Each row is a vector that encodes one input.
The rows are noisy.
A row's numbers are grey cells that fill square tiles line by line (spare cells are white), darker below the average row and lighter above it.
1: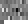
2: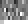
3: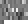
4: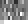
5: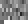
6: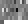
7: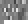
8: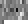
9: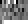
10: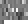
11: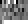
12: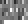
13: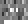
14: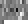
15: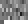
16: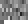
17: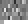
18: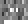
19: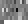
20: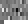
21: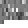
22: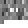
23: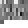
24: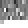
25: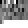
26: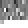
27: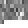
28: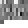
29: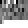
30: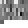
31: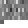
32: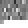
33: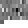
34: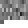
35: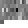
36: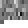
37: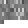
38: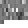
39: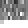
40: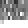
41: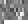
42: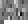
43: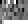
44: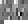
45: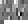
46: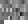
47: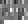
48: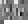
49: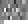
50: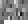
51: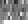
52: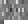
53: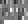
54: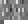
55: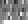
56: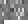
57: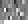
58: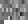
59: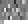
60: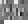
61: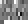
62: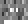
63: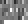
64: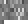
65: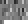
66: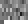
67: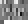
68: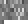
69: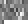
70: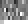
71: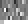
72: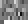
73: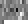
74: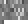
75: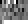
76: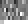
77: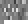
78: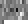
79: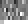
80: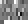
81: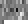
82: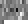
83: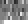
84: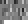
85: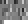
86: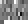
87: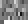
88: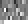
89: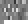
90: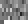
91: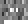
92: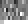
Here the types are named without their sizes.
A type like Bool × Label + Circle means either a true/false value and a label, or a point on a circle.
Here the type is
Bool × Circle + Unit.
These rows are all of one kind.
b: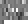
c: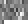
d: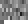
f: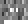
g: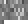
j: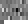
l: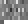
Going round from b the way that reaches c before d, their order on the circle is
b, l, g, c, j, d, f.
